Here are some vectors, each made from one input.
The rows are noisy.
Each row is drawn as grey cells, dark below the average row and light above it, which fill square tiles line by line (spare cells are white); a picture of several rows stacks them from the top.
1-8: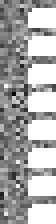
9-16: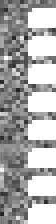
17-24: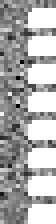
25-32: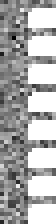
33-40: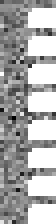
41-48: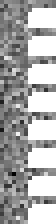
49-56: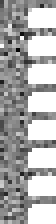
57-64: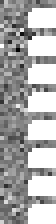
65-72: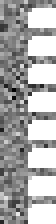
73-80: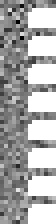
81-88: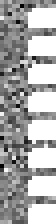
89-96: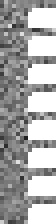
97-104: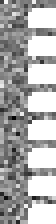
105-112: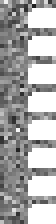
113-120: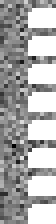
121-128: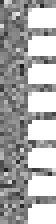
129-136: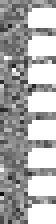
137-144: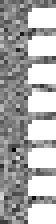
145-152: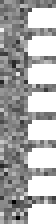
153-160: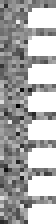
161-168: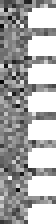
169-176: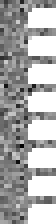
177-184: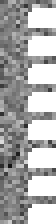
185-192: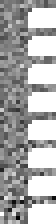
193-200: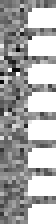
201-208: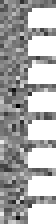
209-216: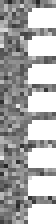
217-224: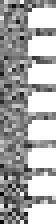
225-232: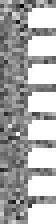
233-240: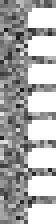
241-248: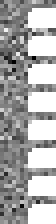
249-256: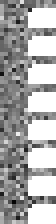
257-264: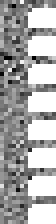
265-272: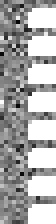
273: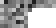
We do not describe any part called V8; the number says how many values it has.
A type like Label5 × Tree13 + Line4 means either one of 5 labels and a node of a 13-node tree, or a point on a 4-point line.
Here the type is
(Bool × Line4 + Tree9) × V8 + List2(Line5).
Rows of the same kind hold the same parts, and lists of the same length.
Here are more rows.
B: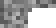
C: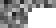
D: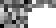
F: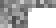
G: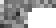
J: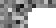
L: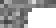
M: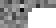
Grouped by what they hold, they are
B, C, L, M
D
F
G
J

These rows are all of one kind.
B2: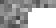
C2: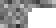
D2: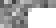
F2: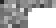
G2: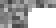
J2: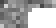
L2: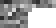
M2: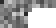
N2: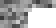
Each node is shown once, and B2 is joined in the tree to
C2.
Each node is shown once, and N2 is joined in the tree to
D2, G2 and L2.
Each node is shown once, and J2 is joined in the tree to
F2, L2 and M2.
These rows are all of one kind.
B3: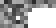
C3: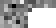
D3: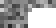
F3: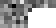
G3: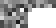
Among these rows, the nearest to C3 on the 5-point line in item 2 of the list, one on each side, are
D3 and F3.
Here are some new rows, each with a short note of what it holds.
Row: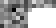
a list of two items
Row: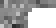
a node of a 9-node tree and a value of V8
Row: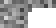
a point on a 4-point line, a true/false value and a value of V8
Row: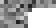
a list of one item
